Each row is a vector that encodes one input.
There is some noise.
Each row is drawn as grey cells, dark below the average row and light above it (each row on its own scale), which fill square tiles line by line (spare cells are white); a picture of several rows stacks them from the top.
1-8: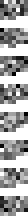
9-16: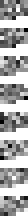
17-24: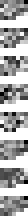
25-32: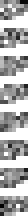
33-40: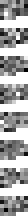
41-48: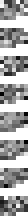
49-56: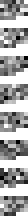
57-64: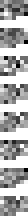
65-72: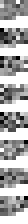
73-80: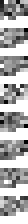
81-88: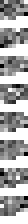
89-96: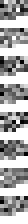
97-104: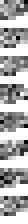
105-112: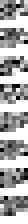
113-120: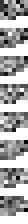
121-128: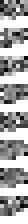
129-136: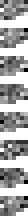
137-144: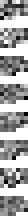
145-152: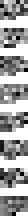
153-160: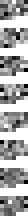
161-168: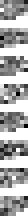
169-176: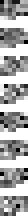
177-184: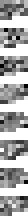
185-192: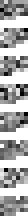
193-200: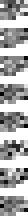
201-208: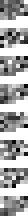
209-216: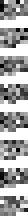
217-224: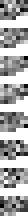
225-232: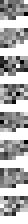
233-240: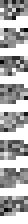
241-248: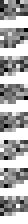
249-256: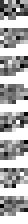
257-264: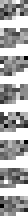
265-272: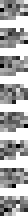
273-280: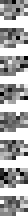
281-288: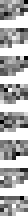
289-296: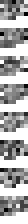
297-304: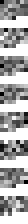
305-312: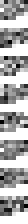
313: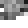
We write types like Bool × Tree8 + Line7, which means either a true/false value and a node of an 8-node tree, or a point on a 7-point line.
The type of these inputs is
List2(Line4).
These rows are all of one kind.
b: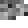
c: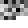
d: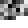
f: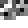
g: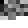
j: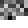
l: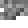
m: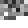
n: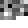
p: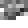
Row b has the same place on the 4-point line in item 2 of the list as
d, j, m and n.
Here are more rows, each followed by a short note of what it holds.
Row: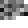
a list of one item
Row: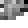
a list of two items
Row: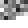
a list of one item
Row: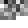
a list of one item
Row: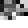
a list of two items
